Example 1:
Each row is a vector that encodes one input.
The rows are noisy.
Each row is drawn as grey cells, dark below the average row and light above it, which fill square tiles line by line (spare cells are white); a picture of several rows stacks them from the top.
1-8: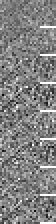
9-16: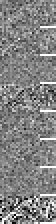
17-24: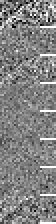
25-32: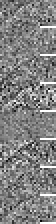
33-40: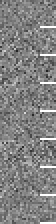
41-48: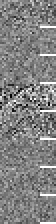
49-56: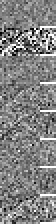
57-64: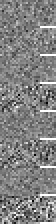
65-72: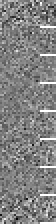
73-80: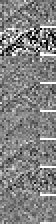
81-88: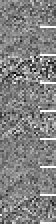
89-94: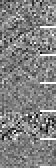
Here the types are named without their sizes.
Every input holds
a point on a circle.
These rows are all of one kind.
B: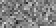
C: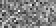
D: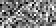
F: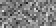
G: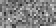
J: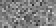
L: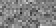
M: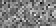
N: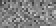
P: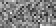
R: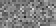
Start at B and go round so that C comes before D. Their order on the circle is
B, P, C, L, J, N, M, R, G, D, F.
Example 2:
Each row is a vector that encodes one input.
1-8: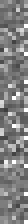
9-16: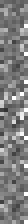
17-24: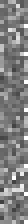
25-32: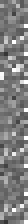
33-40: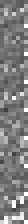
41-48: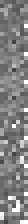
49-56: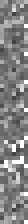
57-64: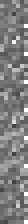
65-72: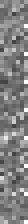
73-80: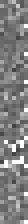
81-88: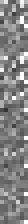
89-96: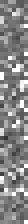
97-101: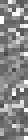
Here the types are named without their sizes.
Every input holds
either a fixed value, or three true/false values.
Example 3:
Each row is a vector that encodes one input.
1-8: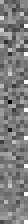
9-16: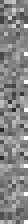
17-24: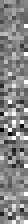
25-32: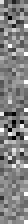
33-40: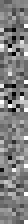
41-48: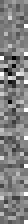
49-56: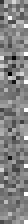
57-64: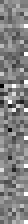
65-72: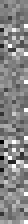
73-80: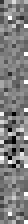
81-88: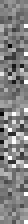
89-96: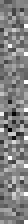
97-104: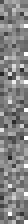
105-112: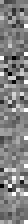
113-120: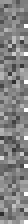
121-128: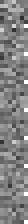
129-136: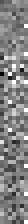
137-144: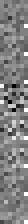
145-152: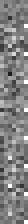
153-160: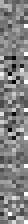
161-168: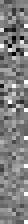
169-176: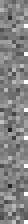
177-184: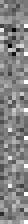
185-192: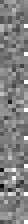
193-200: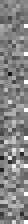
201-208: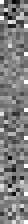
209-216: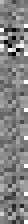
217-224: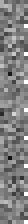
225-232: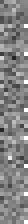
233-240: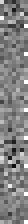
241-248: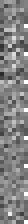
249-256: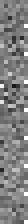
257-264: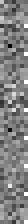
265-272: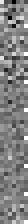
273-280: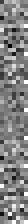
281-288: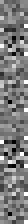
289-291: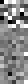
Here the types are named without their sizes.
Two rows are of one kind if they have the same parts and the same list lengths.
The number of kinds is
2.
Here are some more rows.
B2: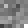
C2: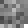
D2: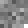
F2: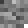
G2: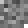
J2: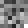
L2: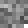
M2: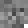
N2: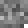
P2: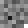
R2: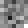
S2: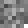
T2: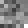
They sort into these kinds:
B2, C2, D2, F2, G2, J2, M2, N2, P2, R2, S2, T2
L2

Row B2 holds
three true/false values.
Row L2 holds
a fixed value.
